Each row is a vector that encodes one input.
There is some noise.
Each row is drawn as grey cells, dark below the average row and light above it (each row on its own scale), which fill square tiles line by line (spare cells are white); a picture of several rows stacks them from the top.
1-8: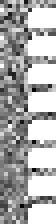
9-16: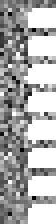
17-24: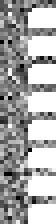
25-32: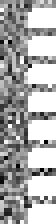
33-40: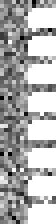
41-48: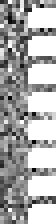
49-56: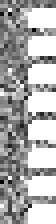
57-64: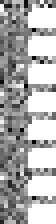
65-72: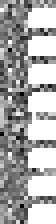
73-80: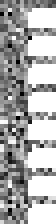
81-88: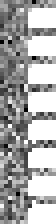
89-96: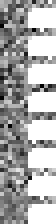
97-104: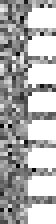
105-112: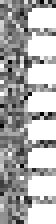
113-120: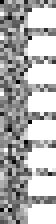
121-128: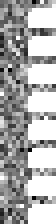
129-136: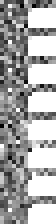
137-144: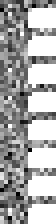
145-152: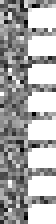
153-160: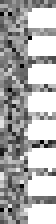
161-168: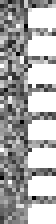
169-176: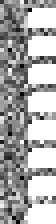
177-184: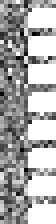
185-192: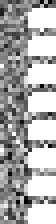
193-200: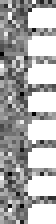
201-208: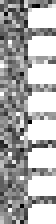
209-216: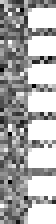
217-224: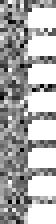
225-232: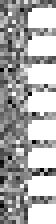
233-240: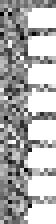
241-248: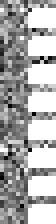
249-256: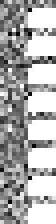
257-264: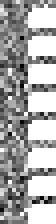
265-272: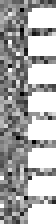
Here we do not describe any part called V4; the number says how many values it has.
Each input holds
a true/false value, together with either a fixed value, or one of 9 labels and a value of V4.
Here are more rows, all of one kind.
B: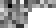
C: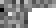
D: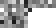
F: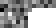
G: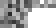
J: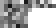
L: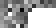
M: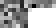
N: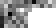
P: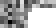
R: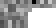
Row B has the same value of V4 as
F, G, J and P.
